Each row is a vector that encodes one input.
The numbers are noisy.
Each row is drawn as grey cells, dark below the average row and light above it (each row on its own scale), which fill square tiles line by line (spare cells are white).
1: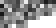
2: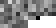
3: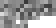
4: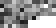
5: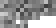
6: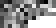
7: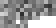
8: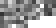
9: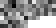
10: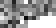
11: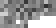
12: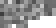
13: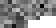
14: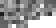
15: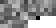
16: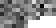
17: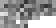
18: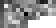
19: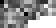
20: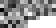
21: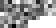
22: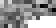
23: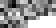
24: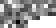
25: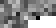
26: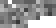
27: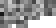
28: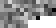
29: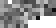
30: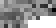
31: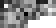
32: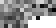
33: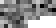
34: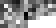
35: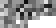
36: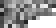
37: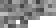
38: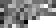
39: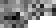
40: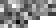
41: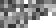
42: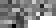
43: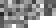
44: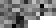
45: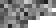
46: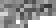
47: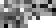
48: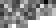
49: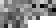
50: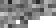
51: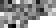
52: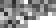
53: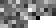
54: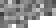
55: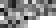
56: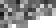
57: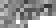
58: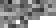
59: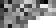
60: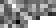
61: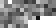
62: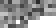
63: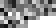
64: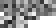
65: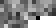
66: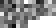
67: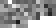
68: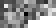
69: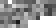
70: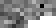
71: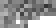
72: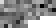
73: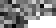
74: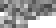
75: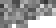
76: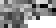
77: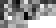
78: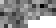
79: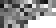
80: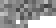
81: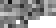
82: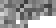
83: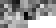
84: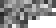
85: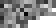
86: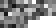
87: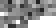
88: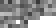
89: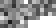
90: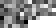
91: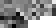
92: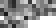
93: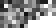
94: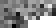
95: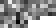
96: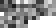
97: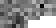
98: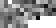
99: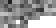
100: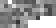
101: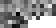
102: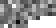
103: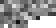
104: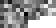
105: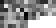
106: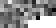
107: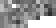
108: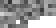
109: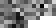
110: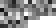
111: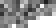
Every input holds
a true/false value, together with either a point on a 5-point line, or a point on a 7-point line.
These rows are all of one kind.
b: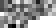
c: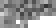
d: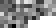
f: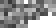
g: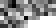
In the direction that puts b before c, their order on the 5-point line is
g, f, d, b, c.
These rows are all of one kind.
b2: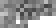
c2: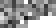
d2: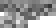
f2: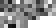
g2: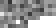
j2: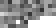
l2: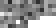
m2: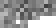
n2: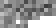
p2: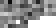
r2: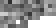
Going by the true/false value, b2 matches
c2, d2, m2 and n2.
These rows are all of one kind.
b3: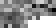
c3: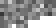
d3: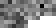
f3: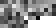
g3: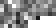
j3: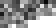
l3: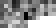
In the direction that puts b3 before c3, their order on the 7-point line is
d3, b3, f3, g3, c3, j3, l3.
